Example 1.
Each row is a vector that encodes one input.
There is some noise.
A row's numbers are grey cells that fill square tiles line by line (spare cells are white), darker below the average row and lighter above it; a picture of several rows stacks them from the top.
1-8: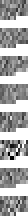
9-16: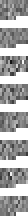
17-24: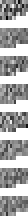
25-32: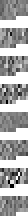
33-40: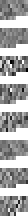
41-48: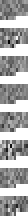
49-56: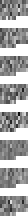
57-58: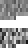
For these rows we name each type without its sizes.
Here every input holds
a label.
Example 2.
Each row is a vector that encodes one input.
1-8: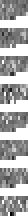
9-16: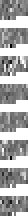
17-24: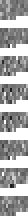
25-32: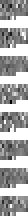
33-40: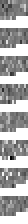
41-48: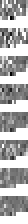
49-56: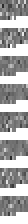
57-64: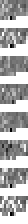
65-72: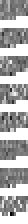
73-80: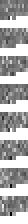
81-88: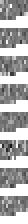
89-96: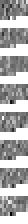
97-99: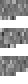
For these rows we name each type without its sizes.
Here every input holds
a label.
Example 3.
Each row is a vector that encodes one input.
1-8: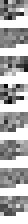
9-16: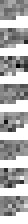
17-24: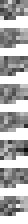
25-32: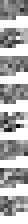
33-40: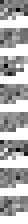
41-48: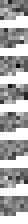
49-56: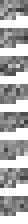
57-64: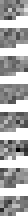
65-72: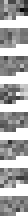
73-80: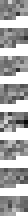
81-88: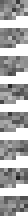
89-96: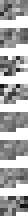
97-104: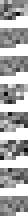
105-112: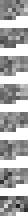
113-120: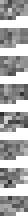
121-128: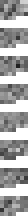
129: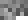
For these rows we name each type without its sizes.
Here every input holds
a label.
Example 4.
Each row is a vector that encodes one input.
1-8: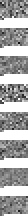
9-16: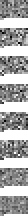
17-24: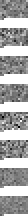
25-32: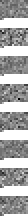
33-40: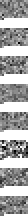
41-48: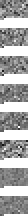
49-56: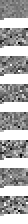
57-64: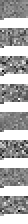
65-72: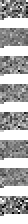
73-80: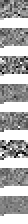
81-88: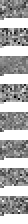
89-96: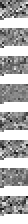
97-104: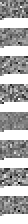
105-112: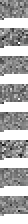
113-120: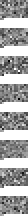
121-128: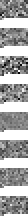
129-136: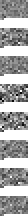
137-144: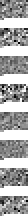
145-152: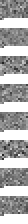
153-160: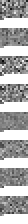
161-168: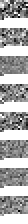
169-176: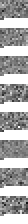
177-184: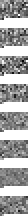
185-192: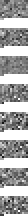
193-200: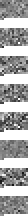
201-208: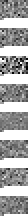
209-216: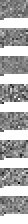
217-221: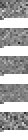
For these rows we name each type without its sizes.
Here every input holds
a point on a line.
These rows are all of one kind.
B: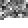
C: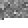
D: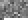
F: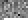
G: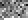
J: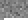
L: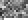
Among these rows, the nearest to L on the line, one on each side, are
C and J.
